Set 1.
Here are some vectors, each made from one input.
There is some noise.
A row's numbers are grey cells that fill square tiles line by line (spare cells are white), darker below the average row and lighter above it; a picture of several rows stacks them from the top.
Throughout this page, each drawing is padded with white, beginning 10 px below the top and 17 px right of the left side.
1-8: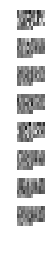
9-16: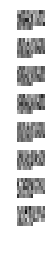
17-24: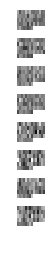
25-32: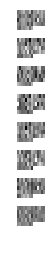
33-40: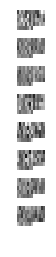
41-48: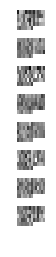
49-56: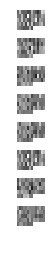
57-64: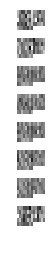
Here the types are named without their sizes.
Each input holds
either a point on a circle, or a point on a line.
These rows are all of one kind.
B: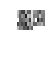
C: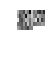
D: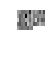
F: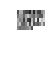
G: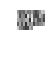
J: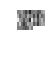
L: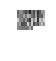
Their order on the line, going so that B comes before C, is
F, L, J, G, B, D, C.
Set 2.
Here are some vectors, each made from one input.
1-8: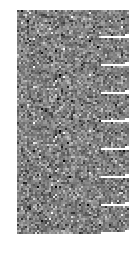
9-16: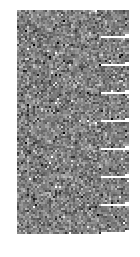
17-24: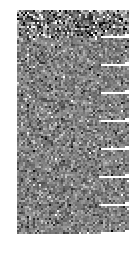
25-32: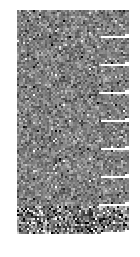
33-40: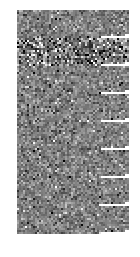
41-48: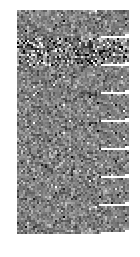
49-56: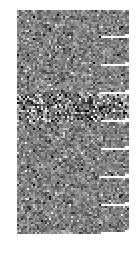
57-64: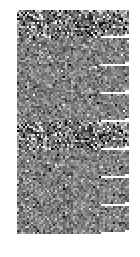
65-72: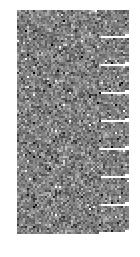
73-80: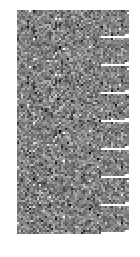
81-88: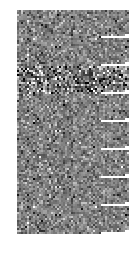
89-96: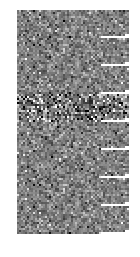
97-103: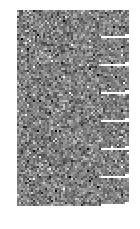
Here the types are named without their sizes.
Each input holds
either a point on a circle and a true/false value, or a fixed value.
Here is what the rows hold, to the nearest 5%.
About 90% of them hold a point on a circle and a true/false value. The rest hold a fixed value.
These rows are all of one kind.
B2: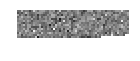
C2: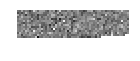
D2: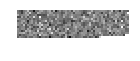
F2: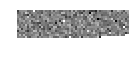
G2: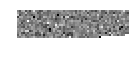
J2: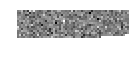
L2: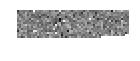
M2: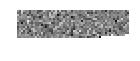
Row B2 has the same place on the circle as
C2 and D2.
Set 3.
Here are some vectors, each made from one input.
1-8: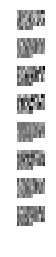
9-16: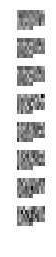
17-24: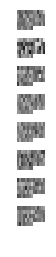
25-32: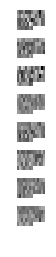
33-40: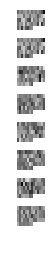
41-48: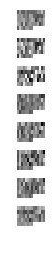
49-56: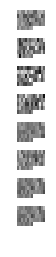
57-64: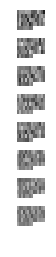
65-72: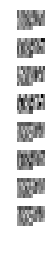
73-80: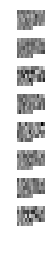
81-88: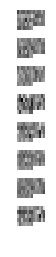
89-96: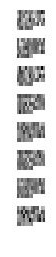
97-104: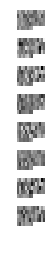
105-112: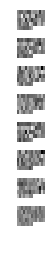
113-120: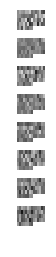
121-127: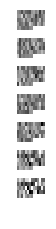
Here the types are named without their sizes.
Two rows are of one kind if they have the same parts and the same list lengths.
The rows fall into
2 kinds.
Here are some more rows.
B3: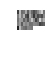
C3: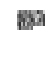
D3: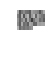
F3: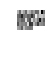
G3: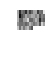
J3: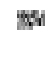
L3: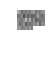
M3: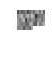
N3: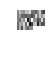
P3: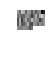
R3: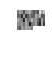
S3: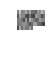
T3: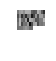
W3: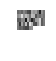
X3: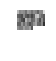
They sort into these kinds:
B3, C3, D3, G3, J3, L3, M3, R3, S3, W3, X3
F3, N3, P3, T3

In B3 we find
three true/false values.
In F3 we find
a point on a line.
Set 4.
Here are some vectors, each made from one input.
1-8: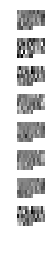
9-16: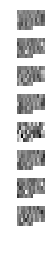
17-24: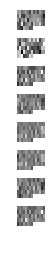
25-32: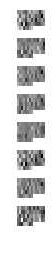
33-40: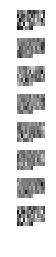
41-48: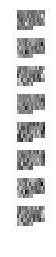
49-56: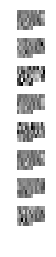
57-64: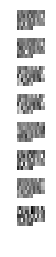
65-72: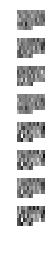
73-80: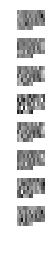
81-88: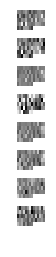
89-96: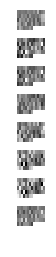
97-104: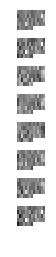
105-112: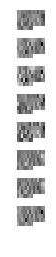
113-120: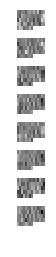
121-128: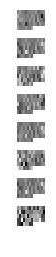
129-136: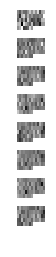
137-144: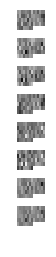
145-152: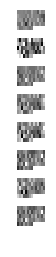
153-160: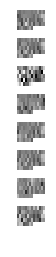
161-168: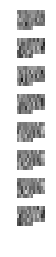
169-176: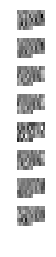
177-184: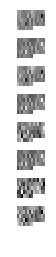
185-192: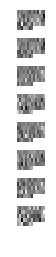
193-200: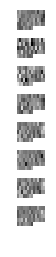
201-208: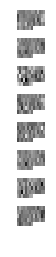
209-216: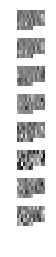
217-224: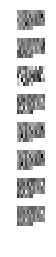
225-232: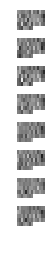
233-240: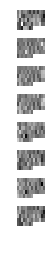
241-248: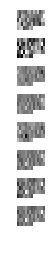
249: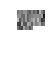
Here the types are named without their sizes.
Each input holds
a list of points on a line.
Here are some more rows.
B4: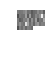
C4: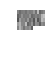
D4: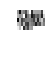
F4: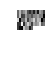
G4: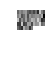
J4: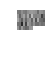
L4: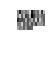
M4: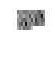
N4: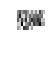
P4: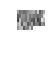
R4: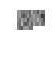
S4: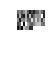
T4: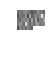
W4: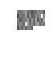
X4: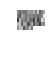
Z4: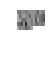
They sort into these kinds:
B4, C4, N4, P4, S4, T4, W4, X4
D4, L4
F4, G4, J4, M4, R4, Z4

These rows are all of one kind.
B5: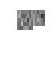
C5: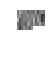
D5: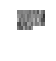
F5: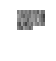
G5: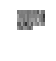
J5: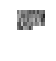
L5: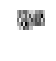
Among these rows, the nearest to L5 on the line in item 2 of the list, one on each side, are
D5 and G5.
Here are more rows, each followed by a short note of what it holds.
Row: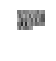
a list of two items
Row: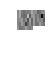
a list of two items
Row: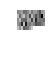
a list of two items
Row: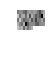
a list of two items
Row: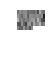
a list of two items
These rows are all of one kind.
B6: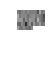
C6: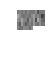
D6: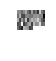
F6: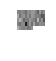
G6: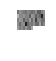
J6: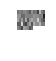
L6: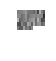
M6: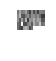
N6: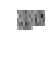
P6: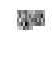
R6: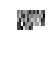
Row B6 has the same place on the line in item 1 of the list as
C6, G6 and R6.
